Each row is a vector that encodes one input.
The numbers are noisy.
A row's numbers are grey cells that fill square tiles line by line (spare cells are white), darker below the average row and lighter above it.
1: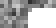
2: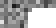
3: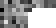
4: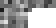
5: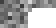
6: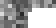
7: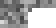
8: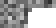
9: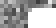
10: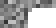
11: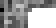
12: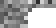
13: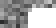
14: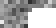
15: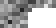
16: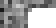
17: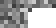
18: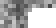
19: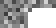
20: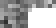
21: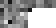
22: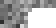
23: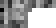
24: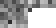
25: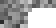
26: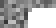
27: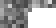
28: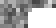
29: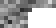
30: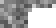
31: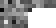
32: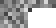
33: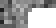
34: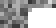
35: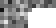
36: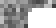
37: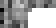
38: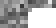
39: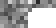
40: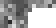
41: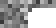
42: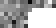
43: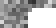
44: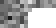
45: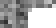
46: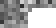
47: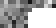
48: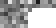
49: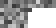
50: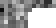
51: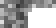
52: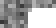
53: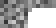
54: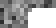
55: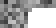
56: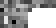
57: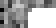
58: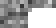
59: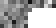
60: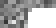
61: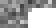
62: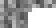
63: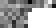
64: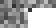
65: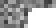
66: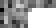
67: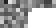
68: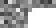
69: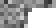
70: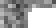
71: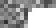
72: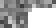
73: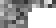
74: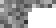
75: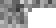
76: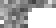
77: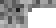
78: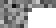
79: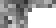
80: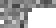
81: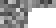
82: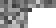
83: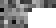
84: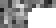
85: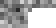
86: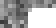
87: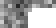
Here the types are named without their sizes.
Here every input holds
a label, together with either a label, or a point on a line.
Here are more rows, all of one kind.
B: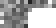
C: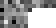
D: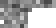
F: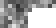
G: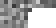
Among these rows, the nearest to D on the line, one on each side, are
B and F.
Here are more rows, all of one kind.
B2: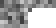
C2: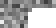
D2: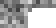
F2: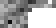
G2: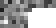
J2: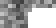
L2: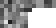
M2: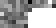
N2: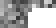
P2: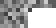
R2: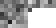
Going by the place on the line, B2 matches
G2 and J2.
